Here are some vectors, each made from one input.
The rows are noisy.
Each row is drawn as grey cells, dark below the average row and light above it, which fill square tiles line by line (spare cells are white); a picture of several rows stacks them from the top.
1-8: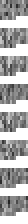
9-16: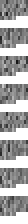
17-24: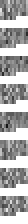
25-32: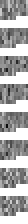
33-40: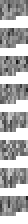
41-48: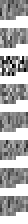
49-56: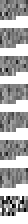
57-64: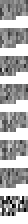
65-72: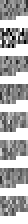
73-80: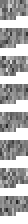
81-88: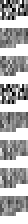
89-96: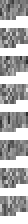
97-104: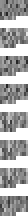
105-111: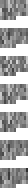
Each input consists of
a list of up to two items, each a point on a 5-point line and a true/false value.
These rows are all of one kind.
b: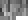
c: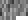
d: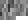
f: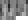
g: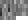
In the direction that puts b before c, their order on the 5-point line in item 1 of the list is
b, c, d, f, g.
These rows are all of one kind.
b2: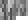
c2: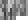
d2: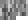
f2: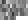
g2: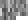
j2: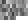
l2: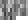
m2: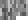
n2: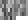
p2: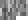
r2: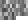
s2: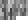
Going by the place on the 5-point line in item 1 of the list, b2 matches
c2, f2, j2 and s2.
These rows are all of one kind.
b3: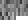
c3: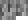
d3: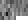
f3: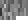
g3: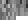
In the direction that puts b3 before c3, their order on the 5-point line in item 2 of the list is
d3, b3, g3, f3, c3.
